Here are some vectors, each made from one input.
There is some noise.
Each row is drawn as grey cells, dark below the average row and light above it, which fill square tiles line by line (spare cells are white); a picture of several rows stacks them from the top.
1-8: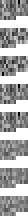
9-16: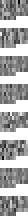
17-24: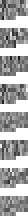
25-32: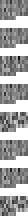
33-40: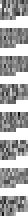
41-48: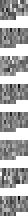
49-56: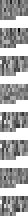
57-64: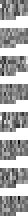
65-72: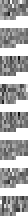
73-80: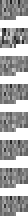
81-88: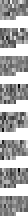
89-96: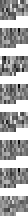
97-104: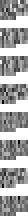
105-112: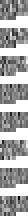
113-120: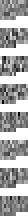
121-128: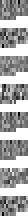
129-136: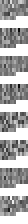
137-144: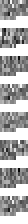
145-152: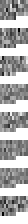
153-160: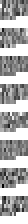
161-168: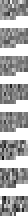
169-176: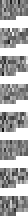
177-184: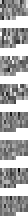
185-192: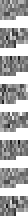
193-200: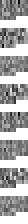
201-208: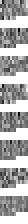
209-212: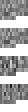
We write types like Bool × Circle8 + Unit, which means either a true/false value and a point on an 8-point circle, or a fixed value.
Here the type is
Line11 + Line17.
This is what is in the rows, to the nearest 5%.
About 40% of them hold a point on an 11-point line. The rest hold a point on a 17-point line.
